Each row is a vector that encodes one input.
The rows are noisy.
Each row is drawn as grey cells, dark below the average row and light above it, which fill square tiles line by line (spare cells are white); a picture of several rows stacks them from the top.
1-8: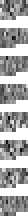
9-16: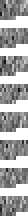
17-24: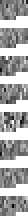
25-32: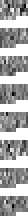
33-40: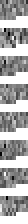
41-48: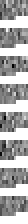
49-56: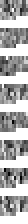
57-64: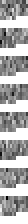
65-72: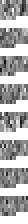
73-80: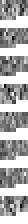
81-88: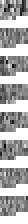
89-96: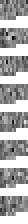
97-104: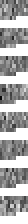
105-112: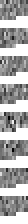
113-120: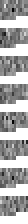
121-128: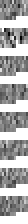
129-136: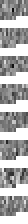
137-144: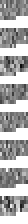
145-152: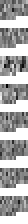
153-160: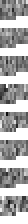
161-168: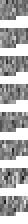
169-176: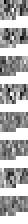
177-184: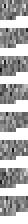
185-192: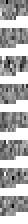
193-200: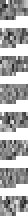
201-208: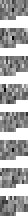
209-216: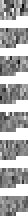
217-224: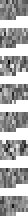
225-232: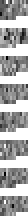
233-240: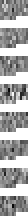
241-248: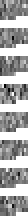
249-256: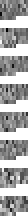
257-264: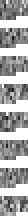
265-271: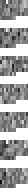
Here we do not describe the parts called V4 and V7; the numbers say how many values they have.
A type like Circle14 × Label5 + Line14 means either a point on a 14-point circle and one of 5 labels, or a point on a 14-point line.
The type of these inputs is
(Bool × Bool × Bool + Unit) × Line11 + V4 × V7.
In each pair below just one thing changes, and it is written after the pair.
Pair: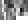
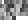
the value of V4
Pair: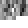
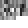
the value of V7
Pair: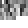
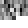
the value of V7
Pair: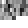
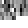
the value of V7
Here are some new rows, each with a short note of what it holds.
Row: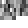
a value of V4 and a value of V7
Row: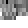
a point on an 11-point line
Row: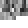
a value of V4 and a value of V7
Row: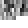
a value of V4 and a value of V7
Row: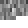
a point on an 11-point line
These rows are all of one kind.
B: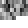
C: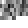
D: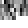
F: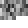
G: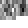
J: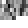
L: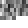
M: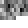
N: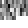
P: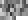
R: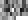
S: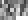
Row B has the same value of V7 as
F, M, P and R.
